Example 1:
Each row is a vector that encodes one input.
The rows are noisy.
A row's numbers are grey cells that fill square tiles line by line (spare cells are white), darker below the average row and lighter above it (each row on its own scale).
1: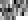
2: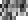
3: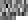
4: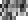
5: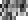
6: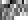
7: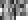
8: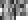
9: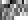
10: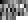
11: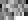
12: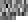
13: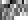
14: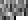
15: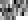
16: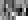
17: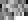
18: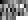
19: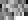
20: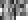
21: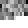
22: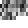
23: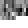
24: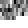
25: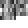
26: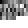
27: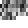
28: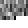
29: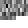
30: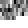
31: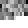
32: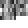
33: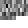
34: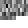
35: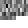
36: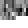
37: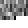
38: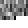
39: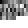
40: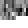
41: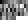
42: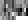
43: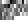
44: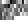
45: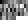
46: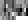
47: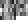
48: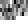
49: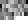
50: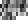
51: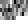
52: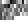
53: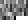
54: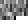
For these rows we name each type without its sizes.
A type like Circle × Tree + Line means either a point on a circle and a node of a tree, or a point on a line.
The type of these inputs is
Label.
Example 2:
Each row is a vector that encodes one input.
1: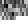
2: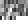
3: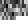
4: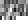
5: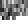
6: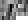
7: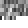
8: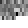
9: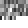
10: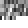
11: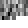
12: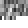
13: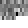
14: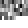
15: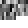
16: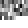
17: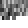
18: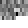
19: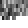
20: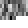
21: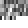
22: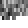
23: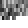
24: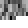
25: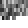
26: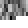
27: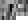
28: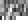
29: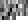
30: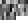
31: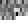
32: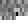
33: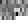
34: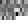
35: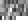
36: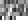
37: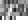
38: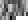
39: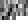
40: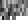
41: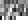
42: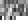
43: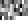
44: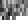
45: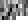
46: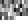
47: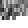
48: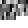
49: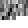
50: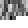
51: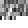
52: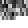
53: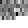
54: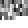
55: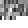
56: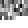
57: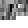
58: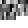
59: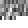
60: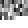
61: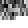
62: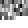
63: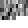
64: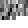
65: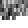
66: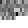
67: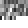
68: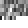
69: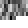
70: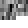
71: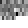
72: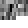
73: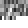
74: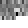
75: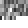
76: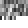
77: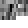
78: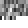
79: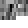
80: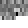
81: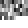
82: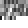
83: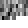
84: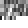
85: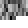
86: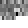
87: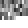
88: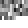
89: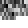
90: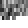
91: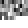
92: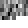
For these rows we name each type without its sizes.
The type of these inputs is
Line.
